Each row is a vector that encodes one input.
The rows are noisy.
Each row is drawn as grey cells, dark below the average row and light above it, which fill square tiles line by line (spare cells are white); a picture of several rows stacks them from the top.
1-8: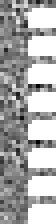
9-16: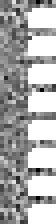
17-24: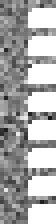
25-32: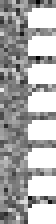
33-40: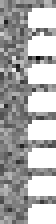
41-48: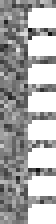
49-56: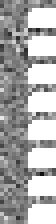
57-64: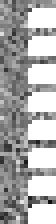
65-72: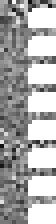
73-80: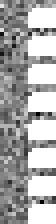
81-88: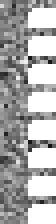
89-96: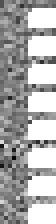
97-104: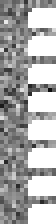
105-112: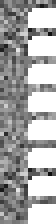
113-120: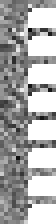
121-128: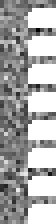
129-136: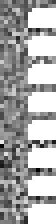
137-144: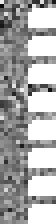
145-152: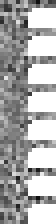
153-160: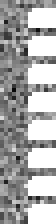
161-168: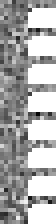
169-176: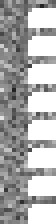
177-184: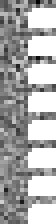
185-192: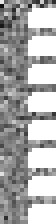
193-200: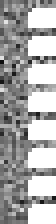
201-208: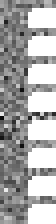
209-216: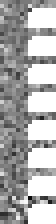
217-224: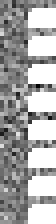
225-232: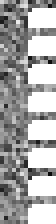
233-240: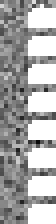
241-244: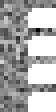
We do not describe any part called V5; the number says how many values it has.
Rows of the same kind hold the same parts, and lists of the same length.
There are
5 kinds of row.
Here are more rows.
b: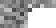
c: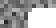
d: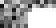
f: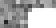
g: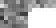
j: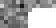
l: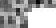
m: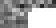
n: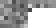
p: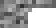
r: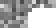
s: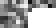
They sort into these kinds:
b, c, f, g, j, n, r
d
l
m, p
s

